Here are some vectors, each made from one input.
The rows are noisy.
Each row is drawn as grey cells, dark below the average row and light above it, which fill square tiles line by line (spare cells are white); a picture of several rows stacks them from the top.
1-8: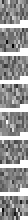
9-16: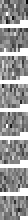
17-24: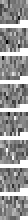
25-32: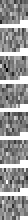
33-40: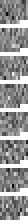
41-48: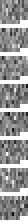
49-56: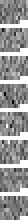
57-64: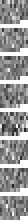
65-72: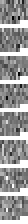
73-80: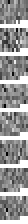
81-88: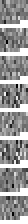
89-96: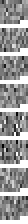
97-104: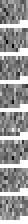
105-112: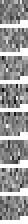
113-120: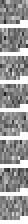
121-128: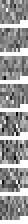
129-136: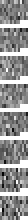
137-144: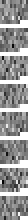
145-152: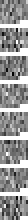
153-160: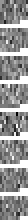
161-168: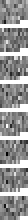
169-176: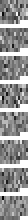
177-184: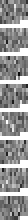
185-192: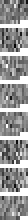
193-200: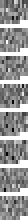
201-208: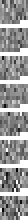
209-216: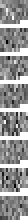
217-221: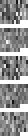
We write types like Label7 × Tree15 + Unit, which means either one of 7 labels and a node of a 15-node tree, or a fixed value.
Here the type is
(Bool × Circle11 + Line10) × Line10 + Line7.
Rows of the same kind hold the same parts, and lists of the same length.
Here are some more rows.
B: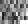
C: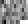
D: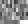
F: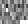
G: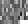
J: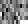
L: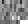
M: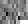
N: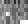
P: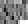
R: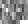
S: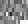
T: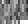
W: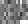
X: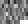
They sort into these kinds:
B, J
C, D, F, L, R, S
G, M, N, P, T, W, X

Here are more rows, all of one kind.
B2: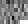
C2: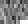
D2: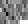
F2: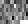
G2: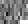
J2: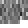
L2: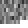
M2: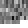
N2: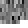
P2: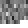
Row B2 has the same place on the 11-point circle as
F2 and N2.
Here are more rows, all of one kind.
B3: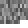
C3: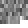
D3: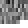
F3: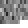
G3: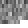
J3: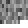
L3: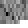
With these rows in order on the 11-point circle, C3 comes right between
B3 and G3.
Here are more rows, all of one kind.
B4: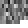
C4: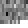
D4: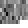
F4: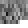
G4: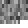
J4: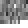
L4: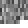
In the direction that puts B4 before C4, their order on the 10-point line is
G4, L4, B4, D4, F4, C4, J4.
